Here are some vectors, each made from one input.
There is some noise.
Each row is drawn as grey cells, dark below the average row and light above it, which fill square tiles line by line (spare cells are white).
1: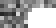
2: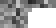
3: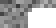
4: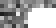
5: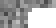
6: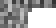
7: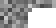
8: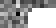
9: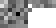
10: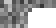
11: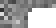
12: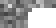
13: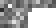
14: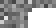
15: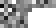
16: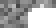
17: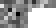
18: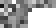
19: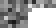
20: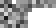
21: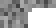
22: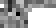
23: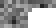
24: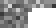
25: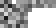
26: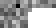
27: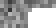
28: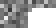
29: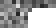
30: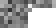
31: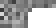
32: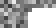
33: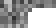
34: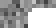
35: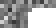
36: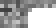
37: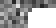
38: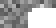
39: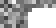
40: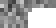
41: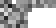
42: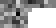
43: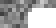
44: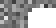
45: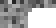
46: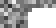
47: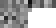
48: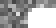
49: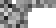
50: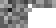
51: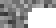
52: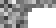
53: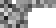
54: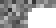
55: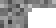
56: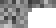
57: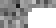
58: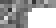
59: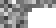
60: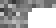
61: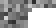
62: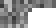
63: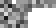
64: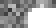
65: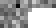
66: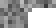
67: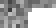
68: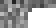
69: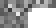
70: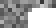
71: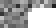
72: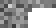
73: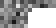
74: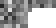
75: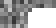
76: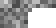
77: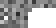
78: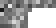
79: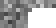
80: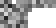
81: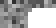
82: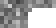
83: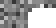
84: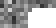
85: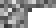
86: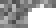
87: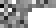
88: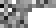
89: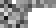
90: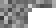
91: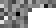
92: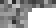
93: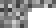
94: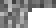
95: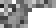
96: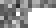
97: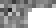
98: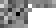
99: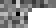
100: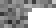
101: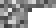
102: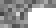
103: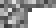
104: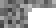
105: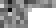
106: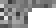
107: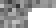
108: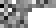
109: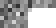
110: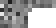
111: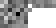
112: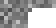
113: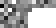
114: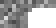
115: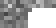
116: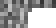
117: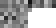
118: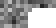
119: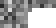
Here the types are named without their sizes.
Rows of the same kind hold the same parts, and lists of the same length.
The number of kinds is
4.
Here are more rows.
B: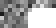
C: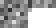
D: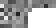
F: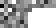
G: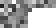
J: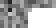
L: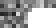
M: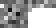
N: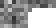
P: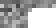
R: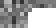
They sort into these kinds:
B, L, M
C, D, J, P
F, G
N, R

